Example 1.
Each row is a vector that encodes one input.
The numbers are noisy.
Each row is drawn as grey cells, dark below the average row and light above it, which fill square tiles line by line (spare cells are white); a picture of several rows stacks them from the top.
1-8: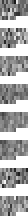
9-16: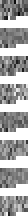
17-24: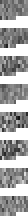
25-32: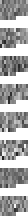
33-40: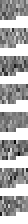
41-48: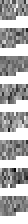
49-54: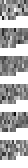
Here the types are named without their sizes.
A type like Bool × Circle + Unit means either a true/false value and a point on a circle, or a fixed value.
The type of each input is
Line + Tree.
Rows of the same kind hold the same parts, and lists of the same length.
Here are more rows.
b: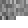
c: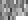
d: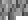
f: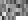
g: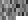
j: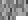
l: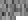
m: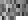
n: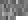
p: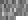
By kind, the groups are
b, l, n, p
c, d, f, g, j, m

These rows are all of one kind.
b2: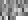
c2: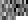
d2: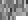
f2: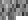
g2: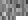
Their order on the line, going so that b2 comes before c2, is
f2, b2, g2, c2, d2.
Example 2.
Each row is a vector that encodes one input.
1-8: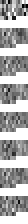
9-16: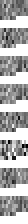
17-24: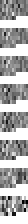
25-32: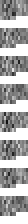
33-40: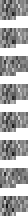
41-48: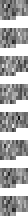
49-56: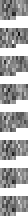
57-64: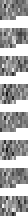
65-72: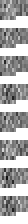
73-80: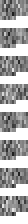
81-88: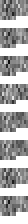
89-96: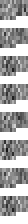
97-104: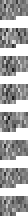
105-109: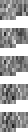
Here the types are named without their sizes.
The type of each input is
List(Line).
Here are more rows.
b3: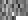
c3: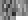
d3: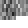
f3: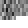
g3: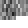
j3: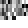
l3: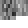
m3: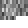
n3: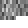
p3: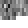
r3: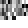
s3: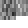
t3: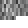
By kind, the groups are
b3, m3, n3, t3
c3, d3, f3, g3, l3, p3, s3
j3, r3

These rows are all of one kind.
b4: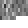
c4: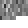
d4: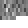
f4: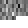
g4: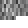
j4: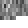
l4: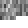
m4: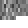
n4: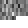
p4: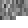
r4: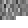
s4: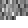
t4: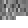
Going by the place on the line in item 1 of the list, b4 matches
c4, d4 and l4.
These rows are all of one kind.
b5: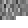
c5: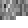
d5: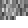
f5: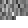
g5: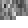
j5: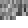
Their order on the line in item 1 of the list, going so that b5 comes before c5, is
f5, d5, b5, c5, j5, g5.
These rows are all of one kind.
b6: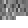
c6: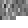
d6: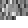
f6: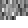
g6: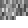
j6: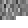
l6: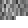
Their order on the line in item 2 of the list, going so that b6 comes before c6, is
b6, c6, j6, l6, d6, f6, g6.
